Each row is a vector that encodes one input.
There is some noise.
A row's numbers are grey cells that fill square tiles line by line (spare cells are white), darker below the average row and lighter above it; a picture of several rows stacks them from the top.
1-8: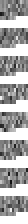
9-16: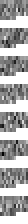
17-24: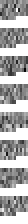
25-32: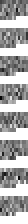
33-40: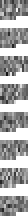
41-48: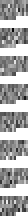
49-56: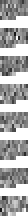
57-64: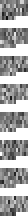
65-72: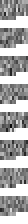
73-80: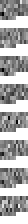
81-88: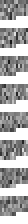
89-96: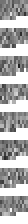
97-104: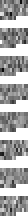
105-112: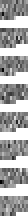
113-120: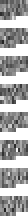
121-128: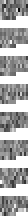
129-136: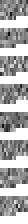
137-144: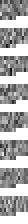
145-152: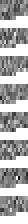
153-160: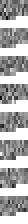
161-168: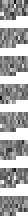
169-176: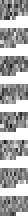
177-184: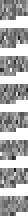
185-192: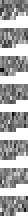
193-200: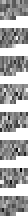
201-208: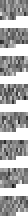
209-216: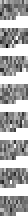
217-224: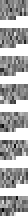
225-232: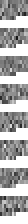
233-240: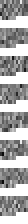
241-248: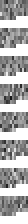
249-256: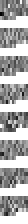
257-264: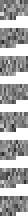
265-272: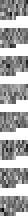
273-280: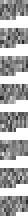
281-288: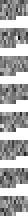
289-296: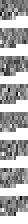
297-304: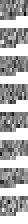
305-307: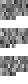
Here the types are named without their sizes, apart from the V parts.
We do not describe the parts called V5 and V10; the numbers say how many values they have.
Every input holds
a true/false value, a value of V5 and a value of V10, together with either a point on a circle, or a fixed value.
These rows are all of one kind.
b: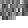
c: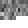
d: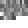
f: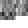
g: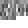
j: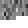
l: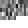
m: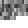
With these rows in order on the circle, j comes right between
c and g.
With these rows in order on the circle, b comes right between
f and l.
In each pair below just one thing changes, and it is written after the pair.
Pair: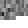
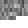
the true/false value
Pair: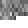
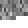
the value of V10
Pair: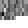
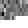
the value of V10
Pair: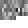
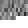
the value of V10
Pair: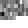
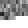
the value of V10
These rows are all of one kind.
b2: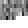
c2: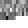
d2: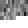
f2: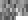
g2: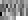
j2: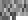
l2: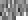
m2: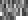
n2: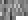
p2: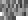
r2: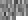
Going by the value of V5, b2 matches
d2, g2, p2 and r2.
